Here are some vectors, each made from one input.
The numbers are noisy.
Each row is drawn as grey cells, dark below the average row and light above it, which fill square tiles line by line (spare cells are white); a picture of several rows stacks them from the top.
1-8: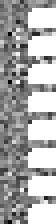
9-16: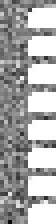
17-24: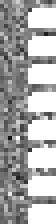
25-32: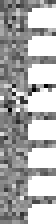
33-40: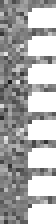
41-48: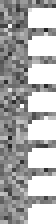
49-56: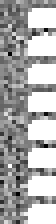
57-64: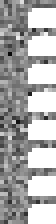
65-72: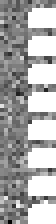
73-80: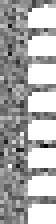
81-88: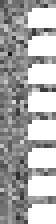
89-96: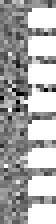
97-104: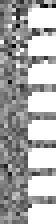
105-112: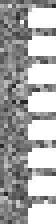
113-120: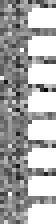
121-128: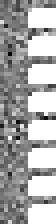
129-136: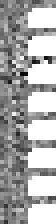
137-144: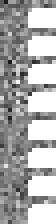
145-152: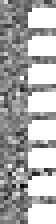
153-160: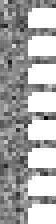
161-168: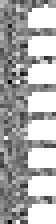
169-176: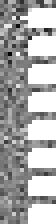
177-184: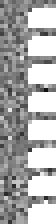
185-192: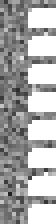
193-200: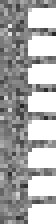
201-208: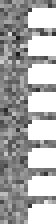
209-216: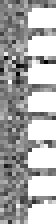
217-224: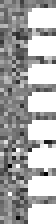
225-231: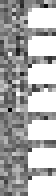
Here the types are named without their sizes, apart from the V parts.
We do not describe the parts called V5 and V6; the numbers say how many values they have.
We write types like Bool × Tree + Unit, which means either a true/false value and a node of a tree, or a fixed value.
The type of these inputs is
Bool × List(V6) + Label × (Line + V5).
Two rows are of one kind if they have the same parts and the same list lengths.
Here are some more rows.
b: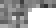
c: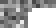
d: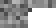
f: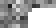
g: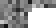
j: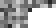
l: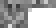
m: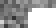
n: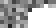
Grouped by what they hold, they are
b
c
d, g, j, m
f, l
n

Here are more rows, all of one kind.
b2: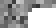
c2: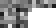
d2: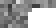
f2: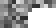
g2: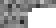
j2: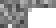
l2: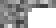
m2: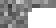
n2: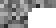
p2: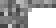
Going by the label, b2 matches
d2, f2, m2 and p2.
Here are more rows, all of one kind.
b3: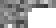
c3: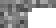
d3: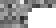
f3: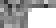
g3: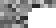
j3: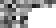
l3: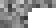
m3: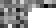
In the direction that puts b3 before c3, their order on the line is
m3, j3, d3, b3, f3, l3, g3, c3.
